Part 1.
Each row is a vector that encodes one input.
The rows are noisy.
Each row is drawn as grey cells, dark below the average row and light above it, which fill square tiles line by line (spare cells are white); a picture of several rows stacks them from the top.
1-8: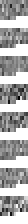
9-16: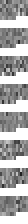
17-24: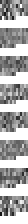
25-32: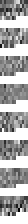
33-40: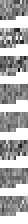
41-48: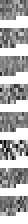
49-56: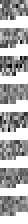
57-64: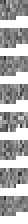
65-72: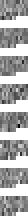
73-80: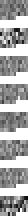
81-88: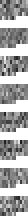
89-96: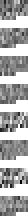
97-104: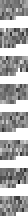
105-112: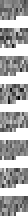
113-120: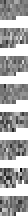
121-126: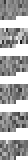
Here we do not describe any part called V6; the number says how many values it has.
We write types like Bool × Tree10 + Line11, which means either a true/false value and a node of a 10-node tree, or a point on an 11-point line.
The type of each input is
Line8 × Tree7 × V6.
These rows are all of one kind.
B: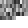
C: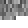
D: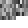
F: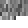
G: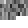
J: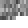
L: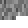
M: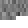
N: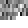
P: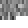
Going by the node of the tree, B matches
F, J and P.
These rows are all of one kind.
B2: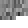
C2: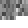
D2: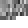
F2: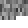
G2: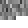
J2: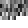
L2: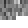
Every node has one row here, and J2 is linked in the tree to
F2 and G2.
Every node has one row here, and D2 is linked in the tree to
B2.
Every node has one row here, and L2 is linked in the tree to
C2 and G2.
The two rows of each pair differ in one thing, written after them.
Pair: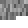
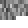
the node of the tree
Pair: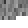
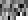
the place on the 8-point line
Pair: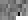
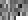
the value of V6
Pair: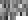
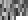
the value of V6
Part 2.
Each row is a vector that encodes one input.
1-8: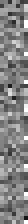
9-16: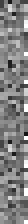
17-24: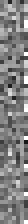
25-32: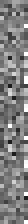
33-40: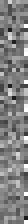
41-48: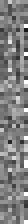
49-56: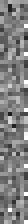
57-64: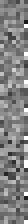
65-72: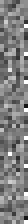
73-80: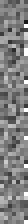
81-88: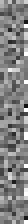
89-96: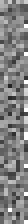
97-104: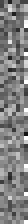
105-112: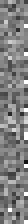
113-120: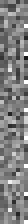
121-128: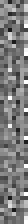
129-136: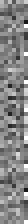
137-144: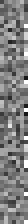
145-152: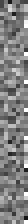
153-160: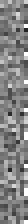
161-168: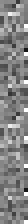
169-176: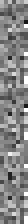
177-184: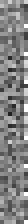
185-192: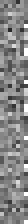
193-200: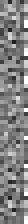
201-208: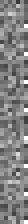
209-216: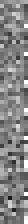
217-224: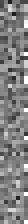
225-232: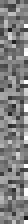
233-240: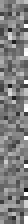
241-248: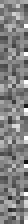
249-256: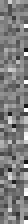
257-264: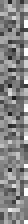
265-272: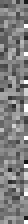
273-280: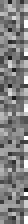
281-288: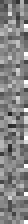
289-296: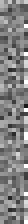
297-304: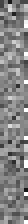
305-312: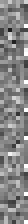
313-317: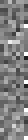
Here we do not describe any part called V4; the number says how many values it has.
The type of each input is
(Bool × Circle6 + Unit) × V4.
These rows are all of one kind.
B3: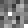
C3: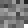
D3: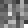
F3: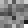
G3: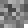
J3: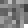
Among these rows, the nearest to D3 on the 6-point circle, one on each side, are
C3 and F3.
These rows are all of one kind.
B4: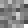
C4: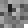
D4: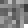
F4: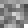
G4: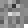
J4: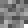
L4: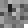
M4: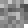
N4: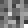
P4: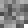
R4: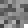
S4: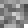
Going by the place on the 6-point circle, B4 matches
J4 and N4.
